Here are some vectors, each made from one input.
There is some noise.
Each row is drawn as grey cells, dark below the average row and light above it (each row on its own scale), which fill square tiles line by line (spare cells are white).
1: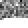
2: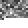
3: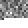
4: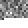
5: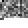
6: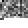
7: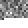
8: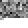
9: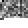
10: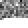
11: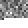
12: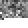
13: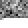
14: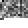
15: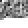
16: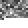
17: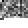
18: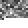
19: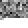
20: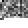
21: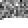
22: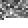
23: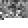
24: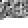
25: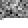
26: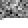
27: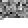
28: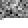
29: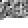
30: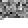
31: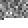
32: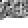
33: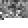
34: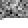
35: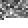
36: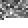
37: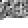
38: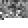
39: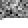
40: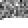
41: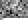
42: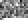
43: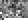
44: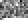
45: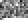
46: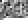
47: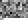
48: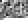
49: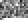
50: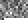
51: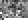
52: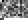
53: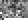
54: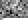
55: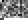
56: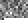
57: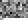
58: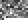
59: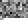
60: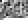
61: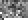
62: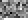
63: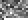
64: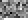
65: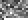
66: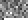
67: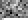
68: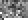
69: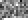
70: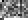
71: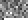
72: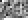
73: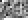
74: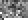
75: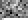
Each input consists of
a point on an 8-point line.
